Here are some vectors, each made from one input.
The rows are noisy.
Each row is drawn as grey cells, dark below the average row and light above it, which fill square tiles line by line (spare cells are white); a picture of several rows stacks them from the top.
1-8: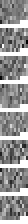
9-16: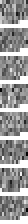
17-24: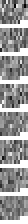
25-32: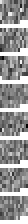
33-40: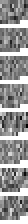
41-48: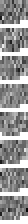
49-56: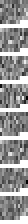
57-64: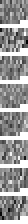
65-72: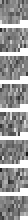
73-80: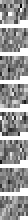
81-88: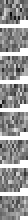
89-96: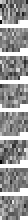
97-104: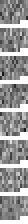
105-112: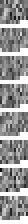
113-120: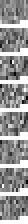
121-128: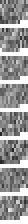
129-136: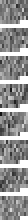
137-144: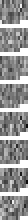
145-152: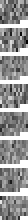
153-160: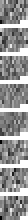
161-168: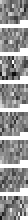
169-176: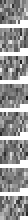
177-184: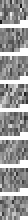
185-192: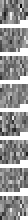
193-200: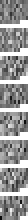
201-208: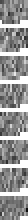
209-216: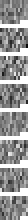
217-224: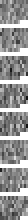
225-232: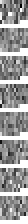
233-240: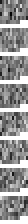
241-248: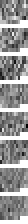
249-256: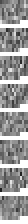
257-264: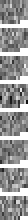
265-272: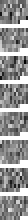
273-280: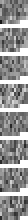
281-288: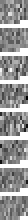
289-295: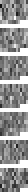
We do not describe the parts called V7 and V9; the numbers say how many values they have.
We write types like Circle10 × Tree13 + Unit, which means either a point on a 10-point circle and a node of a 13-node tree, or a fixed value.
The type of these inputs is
(Bool × V7 × V9 + Unit) × Line8.
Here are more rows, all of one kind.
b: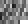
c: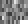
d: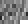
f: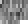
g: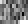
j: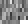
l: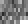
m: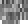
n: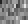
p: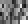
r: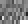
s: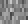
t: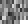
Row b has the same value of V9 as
l, p and s.
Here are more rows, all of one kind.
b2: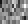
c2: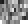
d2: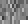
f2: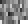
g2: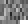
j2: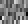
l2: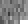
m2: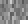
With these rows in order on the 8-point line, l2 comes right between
b2 and j2.
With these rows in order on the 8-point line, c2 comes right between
f2 and m2.
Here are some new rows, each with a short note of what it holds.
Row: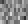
a point on an 8-point line
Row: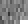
a point on an 8-point line, a true/false value, a value of V7 and a value of V9
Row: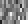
a point on an 8-point line
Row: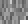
a point on an 8-point line, a true/false value, a value of V7 and a value of V9
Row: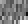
a point on an 8-point line, a true/false value, a value of V7 and a value of V9
